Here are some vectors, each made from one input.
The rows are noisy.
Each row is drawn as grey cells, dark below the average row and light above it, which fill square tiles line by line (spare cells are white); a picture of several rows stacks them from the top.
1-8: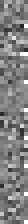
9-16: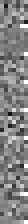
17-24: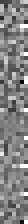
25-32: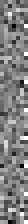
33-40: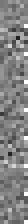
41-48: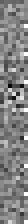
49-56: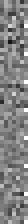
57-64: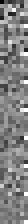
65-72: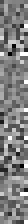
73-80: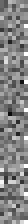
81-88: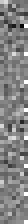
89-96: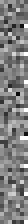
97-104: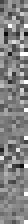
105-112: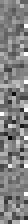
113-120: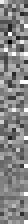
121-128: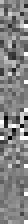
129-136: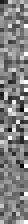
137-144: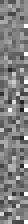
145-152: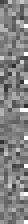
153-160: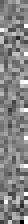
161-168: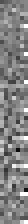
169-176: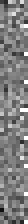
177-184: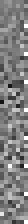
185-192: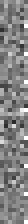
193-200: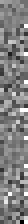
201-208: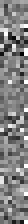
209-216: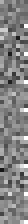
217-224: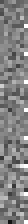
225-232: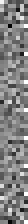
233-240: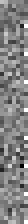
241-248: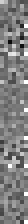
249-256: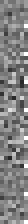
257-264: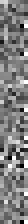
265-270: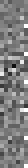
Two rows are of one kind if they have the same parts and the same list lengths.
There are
2 kinds of row.
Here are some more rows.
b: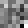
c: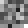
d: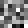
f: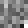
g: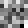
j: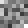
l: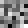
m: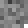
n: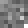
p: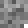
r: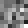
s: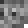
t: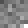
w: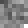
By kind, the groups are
b, j, l, m, r
c, d, f, g, n, p, s, t, w

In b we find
a point on a 4-point line and a true/false value.
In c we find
one of 11 labels and a true/false value.
